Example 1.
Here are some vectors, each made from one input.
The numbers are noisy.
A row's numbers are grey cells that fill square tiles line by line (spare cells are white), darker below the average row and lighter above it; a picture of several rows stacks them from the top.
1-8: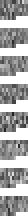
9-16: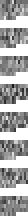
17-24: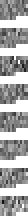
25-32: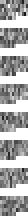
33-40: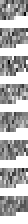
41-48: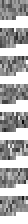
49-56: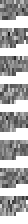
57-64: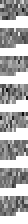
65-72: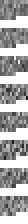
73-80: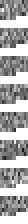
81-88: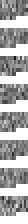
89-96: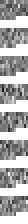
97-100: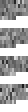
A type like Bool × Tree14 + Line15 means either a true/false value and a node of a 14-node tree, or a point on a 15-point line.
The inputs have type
Tree12.
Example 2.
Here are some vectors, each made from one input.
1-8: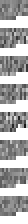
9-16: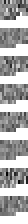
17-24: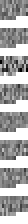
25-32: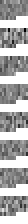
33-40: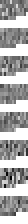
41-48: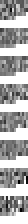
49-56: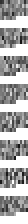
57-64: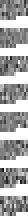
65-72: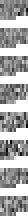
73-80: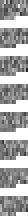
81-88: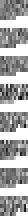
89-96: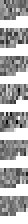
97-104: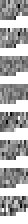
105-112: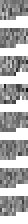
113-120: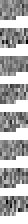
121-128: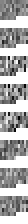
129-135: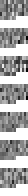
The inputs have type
Line16.
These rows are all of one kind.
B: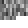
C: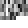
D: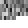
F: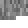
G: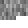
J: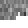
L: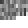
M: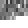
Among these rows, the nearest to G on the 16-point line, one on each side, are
B and L.
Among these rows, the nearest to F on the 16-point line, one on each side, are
J and M.
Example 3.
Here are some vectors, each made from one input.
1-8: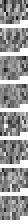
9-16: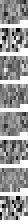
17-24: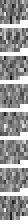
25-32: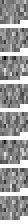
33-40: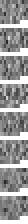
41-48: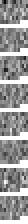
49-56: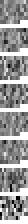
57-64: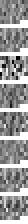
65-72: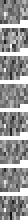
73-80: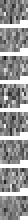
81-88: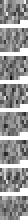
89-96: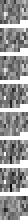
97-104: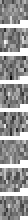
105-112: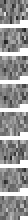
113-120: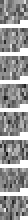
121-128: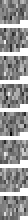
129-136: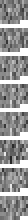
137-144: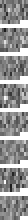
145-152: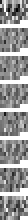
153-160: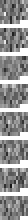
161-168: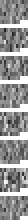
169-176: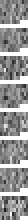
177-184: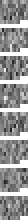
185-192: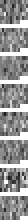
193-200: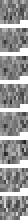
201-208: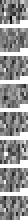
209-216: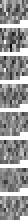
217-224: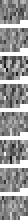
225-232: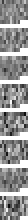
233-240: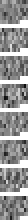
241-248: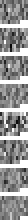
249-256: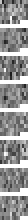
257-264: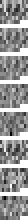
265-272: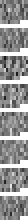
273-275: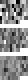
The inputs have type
Bool × Bool × Bool + Unit.
